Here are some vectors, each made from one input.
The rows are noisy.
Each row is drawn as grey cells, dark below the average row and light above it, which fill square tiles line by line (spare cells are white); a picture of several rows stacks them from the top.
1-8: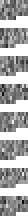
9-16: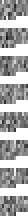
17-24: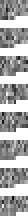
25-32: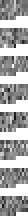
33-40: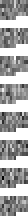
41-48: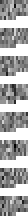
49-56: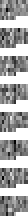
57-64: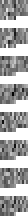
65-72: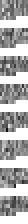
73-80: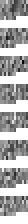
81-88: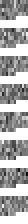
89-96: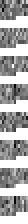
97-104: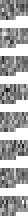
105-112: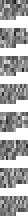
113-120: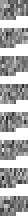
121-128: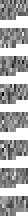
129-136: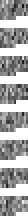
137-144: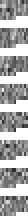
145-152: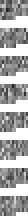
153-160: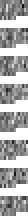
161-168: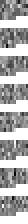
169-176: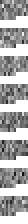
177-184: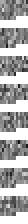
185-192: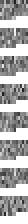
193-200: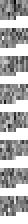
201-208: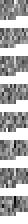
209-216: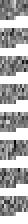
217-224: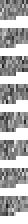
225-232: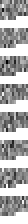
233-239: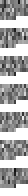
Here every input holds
a node of each of two 8-node trees and four true/false values.
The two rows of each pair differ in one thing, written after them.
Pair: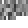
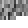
the node of one of the two trees
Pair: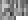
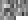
one of the four true/false values
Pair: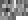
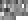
the node of one of the two trees
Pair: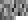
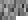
one of the four true/false values
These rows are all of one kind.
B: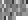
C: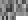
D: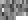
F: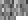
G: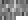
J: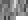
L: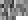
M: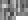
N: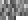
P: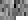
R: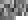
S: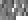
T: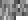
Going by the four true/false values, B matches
J and M.
